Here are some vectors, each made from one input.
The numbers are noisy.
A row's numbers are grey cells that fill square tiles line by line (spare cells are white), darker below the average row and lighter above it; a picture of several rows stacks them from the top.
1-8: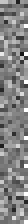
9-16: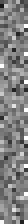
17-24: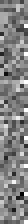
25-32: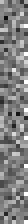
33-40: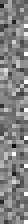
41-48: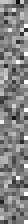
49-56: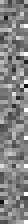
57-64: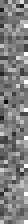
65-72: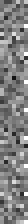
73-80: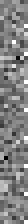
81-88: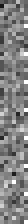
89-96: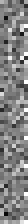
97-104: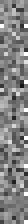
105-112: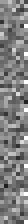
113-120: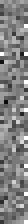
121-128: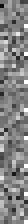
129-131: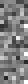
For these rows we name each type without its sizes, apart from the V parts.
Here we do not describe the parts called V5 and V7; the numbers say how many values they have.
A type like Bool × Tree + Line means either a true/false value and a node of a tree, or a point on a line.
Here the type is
Bool × (Tree + Unit) × V5 × V7.
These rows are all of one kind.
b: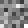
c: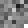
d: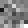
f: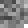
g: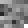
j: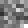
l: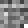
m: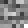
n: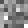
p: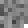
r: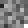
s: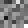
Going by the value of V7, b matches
l and n.
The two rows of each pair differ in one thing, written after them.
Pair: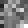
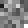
the node of the tree
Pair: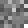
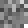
the true/false value
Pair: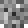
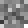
the value of V7
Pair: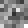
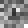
the true/false value
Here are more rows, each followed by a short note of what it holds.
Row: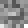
a node of a tree, a true/false value, a value of V5 and a value of V7
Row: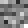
a true/false value, a value of V5 and a value of V7
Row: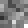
a true/false value, a value of V5 and a value of V7
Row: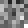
a true/false value, a value of V5 and a value of V7
